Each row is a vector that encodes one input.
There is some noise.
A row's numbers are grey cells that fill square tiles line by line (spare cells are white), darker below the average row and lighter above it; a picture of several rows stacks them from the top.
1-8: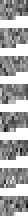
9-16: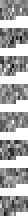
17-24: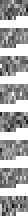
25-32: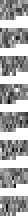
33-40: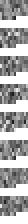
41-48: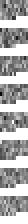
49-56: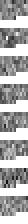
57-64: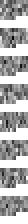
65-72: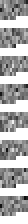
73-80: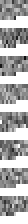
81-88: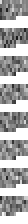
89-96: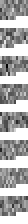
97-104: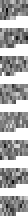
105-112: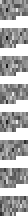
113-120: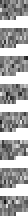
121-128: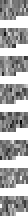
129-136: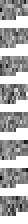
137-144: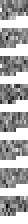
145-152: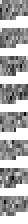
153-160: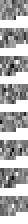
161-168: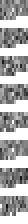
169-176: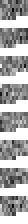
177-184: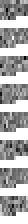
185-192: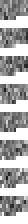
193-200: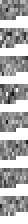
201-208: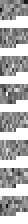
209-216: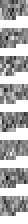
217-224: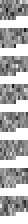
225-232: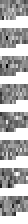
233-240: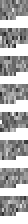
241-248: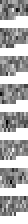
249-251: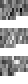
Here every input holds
a point on a 17-point circle, together with either a point on a 17-point circle, or four true/false values.
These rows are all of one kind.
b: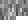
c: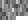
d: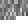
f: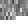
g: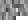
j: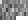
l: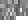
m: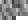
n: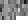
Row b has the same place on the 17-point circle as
d, f and l.
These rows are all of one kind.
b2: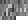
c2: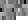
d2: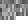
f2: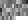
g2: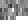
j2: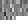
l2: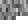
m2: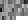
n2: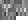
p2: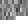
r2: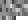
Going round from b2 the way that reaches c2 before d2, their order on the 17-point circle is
b2, n2, l2, r2, c2, m2, f2, d2, g2, p2, j2.
